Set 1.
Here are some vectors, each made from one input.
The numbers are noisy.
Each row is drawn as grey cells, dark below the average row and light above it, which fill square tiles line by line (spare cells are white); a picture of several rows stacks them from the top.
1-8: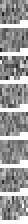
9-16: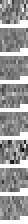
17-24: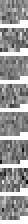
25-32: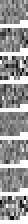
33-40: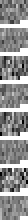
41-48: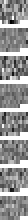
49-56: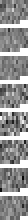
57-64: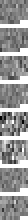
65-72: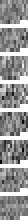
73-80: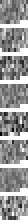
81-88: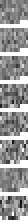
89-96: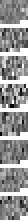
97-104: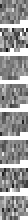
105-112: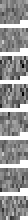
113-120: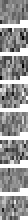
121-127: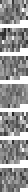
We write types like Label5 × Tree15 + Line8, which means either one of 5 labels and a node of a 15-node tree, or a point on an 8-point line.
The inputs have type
Line9 × (Tree15 + Unit).
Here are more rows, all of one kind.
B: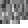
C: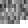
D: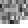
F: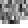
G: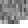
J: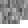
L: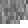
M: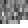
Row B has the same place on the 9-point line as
D and J.
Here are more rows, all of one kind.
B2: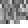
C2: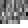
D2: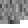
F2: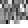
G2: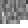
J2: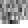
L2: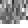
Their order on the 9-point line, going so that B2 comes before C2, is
J2, B2, F2, G2, D2, L2, C2.
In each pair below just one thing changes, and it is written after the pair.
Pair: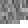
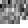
the node of the tree
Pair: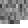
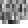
the node of the tree
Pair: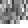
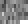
the place on the 9-point line
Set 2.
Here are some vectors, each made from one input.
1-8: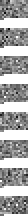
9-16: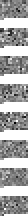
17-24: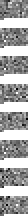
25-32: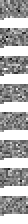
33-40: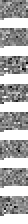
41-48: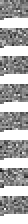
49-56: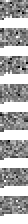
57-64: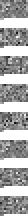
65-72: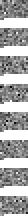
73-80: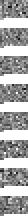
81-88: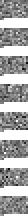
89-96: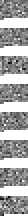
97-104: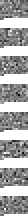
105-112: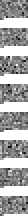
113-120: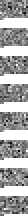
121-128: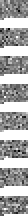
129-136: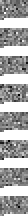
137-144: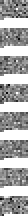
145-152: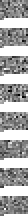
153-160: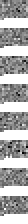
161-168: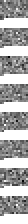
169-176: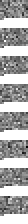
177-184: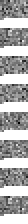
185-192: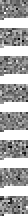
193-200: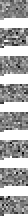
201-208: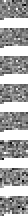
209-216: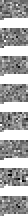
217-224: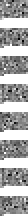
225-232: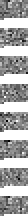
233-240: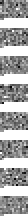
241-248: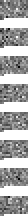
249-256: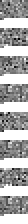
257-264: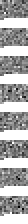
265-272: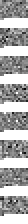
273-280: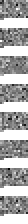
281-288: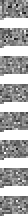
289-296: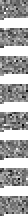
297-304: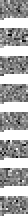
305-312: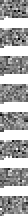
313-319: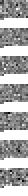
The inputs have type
Circle13 × (Tree9 + Unit).
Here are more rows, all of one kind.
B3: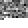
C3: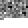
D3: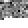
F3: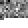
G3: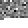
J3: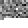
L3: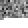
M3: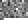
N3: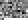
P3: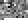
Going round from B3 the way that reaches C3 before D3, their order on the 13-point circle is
B3, C3, M3, G3, L3, F3, J3, P3, N3, D3.
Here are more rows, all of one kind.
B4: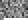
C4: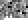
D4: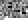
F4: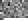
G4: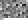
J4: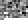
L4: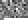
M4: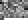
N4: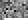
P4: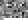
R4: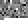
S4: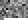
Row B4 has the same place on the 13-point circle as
F4, L4 and M4.
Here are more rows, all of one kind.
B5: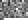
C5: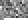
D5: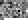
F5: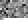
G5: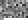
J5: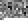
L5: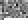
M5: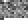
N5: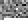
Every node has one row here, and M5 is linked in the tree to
D5.
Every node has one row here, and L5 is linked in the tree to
C5 and J5.
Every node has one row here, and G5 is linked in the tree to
C5 and F5.
